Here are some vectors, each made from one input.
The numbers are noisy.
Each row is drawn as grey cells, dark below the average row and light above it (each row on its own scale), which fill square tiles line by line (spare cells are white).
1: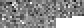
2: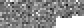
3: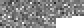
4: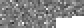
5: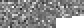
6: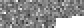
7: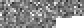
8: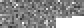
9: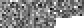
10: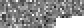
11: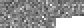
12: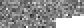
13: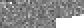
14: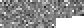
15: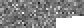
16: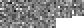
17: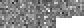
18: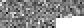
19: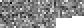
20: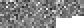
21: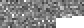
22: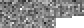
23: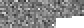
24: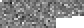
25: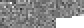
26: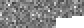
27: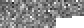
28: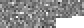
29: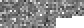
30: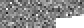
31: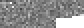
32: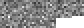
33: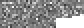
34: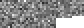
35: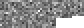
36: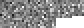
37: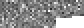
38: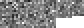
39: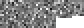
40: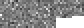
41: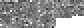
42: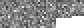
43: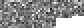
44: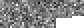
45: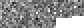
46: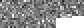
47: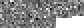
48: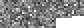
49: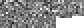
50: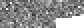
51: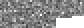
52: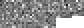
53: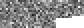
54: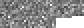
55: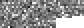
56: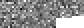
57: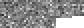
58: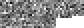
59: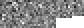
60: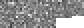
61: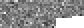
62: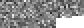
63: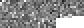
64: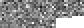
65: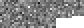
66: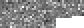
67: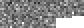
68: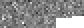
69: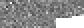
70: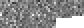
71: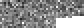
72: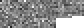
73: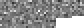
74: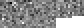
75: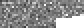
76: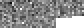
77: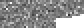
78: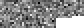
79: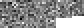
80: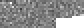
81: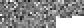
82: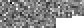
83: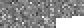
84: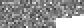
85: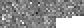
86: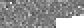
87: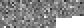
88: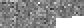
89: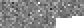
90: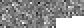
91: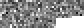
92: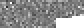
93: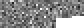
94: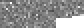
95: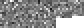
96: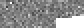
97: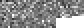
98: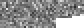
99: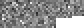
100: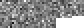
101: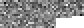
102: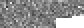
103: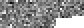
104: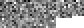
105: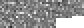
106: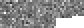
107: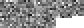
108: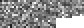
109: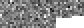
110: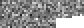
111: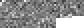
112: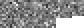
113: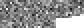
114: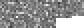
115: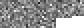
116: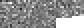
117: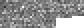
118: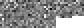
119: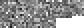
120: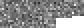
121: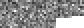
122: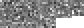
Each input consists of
either a point on a 6-point line, or a list of up to two points on a 6-point circle.
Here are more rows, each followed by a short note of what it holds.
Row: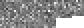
a list of one item
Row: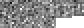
a list of one item
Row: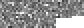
the empty list
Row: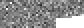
a point on a 6-point line
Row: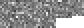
the empty list
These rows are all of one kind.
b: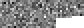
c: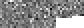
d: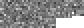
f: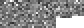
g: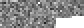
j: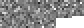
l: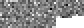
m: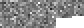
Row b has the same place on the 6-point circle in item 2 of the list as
g and m.
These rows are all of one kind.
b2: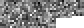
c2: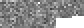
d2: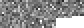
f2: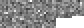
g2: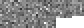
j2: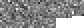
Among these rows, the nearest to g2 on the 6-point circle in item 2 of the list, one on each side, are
c2 and d2.
